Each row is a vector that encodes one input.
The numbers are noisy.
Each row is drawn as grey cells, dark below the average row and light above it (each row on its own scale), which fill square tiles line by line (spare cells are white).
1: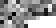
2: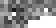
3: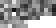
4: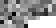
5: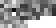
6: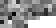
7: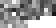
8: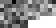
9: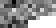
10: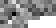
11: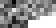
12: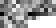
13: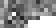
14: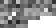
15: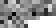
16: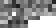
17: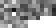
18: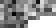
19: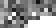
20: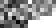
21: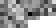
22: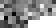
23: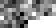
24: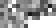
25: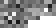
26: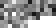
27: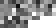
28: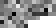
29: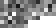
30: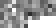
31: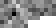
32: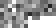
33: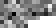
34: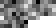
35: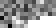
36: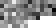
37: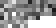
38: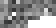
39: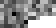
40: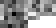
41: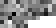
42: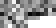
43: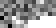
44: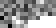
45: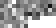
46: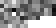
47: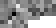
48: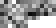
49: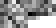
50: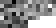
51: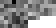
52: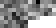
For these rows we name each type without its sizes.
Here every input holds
a list of points on a line.
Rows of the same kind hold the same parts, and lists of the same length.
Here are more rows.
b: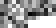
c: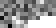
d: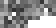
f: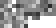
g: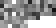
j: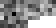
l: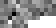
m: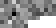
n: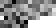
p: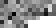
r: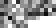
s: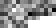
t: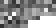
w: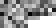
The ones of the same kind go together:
b, f, g, l, m, p, r, s, w
c
d, j, n, t

